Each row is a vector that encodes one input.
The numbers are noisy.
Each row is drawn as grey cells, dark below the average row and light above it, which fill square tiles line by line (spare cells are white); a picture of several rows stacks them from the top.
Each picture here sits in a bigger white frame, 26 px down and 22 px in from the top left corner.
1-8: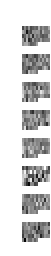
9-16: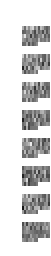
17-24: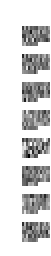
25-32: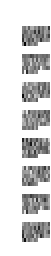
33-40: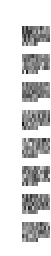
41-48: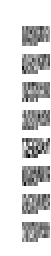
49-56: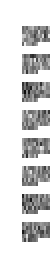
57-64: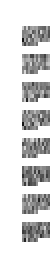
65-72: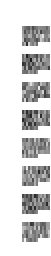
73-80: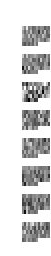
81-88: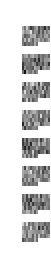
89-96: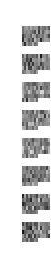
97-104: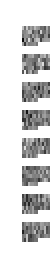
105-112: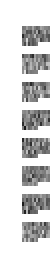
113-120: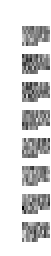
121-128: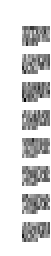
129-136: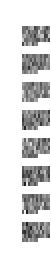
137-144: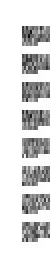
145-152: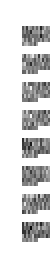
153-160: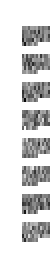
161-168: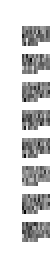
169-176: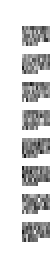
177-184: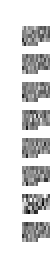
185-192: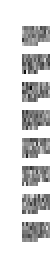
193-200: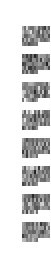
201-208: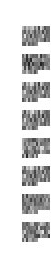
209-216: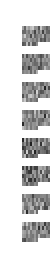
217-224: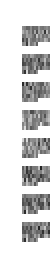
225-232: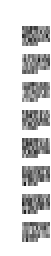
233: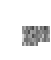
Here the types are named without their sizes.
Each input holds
a list of points on a line.
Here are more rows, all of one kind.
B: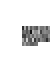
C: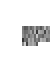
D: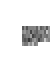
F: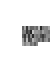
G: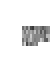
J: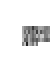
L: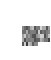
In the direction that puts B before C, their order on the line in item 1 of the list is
B, F, D, C, G, J, L.
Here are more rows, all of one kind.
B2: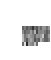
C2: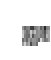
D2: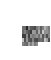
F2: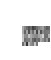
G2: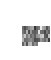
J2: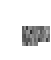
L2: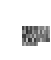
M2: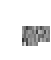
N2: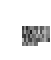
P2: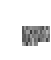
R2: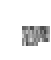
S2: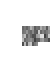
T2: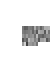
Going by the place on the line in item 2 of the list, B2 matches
L2, M2 and T2.
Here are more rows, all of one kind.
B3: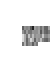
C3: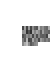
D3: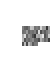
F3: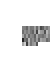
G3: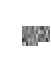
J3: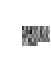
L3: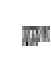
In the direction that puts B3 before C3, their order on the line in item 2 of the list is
L3, D3, F3, G3, B3, J3, C3.
